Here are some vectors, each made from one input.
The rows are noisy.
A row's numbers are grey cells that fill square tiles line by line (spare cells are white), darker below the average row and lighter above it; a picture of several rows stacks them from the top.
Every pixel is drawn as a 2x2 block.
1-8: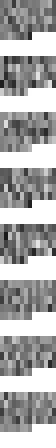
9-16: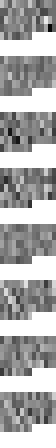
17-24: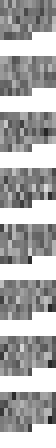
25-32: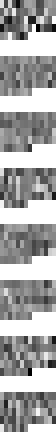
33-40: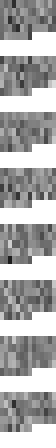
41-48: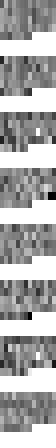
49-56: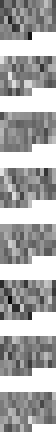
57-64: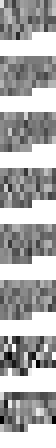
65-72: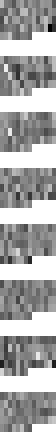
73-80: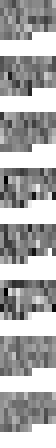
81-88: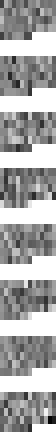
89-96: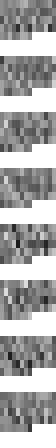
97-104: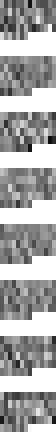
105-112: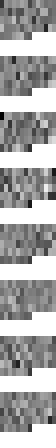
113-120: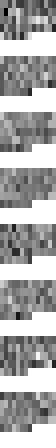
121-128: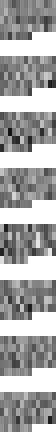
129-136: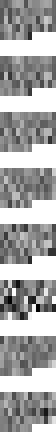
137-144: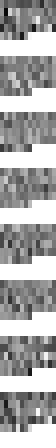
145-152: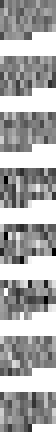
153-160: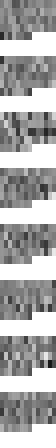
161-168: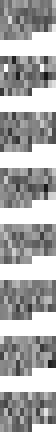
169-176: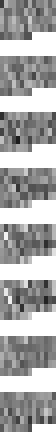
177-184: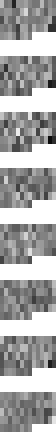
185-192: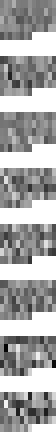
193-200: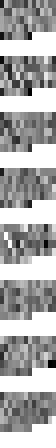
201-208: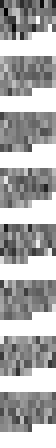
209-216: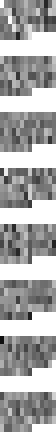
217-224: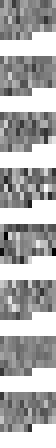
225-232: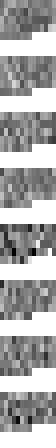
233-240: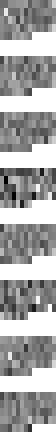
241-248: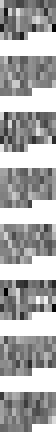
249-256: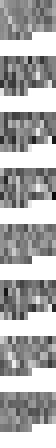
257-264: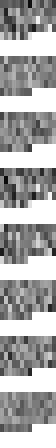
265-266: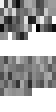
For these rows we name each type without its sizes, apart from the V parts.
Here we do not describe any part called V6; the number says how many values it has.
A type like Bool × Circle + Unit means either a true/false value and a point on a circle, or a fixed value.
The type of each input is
List(Bool × V6).
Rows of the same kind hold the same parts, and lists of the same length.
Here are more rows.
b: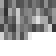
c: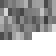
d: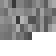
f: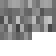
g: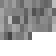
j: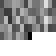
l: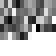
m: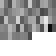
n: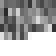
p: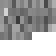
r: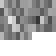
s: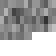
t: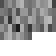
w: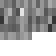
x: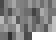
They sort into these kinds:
b, n
c, d, g, p, r, s, x
f, j, m, t, w
l

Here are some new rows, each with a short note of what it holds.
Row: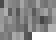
a list of three items
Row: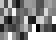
the empty list
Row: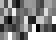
the empty list
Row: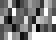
the empty list
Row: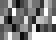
the empty list
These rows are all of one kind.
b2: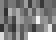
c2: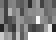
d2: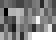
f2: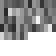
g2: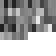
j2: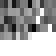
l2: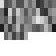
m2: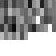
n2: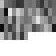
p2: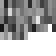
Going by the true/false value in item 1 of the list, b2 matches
c2 and l2.
